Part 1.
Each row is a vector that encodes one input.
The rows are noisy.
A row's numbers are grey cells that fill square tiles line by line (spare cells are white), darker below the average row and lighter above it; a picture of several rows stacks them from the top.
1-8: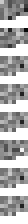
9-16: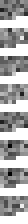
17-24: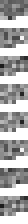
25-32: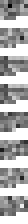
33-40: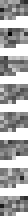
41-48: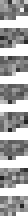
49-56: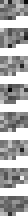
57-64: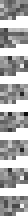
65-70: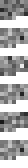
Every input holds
one of 12 labels.
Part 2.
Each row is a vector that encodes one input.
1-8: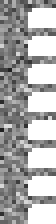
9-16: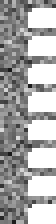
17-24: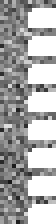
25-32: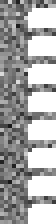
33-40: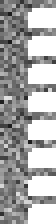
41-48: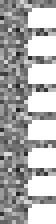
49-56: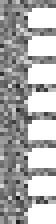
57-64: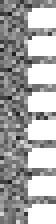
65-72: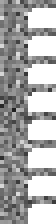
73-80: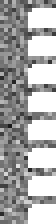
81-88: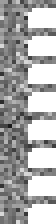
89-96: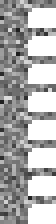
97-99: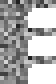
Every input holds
three true/false values.
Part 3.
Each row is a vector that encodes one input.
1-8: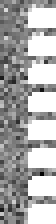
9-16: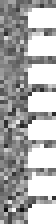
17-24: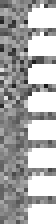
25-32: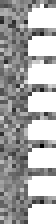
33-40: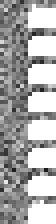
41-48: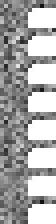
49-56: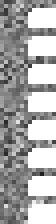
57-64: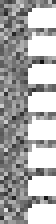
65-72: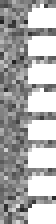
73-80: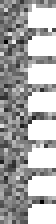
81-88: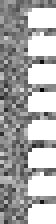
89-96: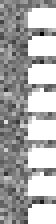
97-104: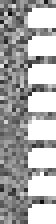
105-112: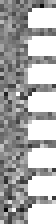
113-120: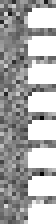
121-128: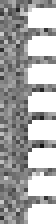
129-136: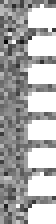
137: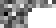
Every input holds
a node of a 19-node tree.
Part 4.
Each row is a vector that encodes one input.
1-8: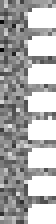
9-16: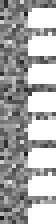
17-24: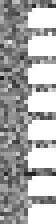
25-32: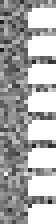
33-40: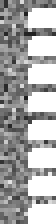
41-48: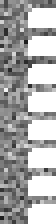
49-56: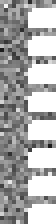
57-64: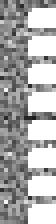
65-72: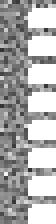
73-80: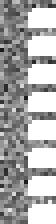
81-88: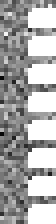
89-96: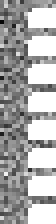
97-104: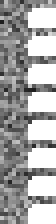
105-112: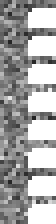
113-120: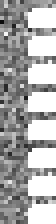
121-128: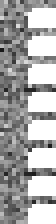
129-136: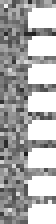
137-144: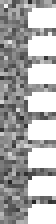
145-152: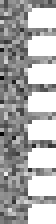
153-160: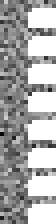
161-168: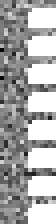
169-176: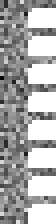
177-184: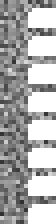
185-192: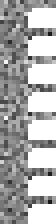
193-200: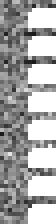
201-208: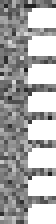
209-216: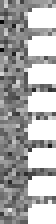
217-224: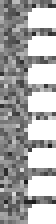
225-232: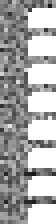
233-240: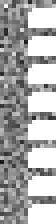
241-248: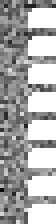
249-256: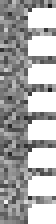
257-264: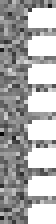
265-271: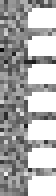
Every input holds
four true/false values.
